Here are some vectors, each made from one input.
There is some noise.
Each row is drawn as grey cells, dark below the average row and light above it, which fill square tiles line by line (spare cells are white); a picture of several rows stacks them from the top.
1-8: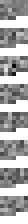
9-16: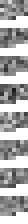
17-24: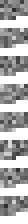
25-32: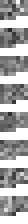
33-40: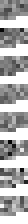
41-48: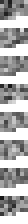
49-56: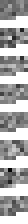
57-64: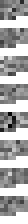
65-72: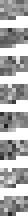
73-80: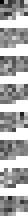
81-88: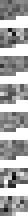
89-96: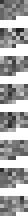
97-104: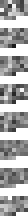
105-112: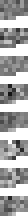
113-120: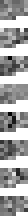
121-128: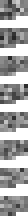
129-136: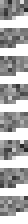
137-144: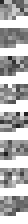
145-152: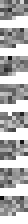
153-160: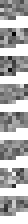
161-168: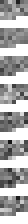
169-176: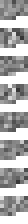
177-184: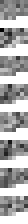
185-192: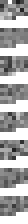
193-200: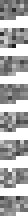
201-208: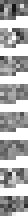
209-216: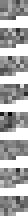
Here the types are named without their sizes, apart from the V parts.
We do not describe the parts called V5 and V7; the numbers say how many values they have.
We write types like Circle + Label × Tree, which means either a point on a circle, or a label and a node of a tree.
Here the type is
Line × (Line + V5) × V7.
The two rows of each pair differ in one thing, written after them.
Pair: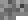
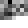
the value of V5
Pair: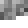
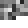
the value of V7
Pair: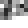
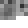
the value of V5
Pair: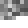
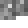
the value of V7
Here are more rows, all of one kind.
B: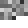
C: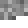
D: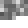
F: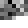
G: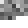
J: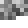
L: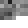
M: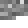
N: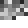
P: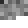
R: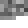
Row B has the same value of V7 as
C, L, M and N.
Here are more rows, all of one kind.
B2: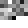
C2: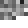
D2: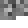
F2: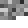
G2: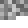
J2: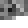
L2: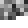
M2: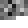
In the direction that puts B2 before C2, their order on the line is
F2, B2, C2, L2, D2, G2, M2, J2.
